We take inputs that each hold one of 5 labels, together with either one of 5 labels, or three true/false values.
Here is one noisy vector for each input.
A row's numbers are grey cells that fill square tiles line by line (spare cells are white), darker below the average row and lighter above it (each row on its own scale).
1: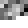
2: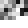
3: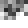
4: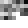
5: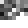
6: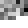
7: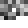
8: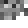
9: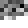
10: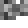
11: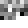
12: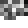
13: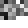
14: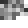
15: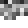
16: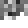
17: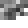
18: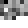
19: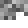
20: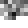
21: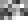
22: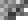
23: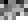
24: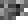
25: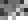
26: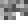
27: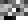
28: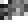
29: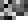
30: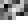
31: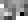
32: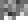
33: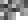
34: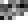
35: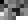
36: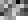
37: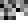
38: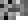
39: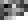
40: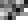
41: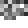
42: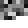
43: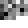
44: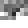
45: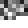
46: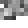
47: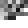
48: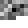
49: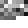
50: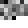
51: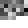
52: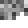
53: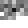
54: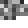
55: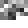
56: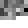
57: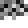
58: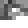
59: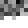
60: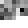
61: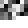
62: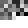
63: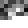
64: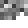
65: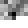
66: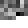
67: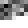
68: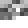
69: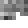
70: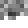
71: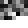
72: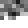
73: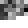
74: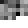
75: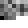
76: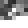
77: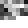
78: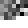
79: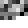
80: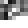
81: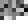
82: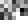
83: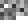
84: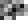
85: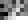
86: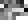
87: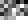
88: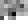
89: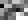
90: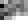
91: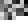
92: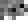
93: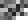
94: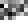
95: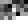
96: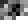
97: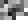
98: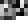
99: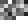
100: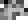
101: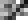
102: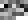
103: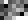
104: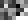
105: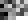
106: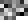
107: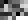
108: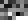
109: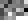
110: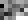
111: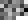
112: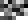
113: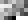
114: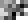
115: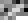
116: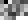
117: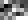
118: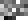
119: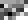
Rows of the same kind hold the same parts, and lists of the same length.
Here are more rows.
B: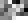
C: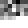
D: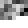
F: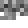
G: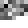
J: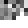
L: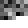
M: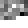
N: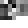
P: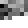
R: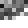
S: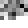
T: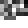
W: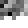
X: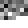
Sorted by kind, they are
B, D, M, T
C, F, G, J, L, N, P, R, S, W, X

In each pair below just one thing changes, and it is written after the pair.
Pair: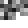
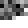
the label
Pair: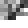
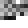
one of the three true/false values
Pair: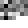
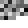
one of the three true/false values
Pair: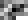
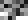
one of the three true/false values
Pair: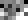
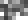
one of the three true/false values
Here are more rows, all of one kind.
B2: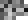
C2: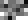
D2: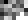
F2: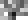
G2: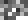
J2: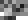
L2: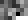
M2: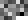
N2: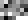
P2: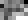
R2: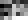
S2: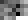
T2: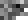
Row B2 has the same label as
D2 and R2.
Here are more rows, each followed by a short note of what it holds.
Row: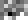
one of 5 labels and three true/false values
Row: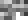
two labels (each one of 5)
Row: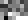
one of 5 labels and three true/false values
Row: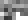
two labels (each one of 5)
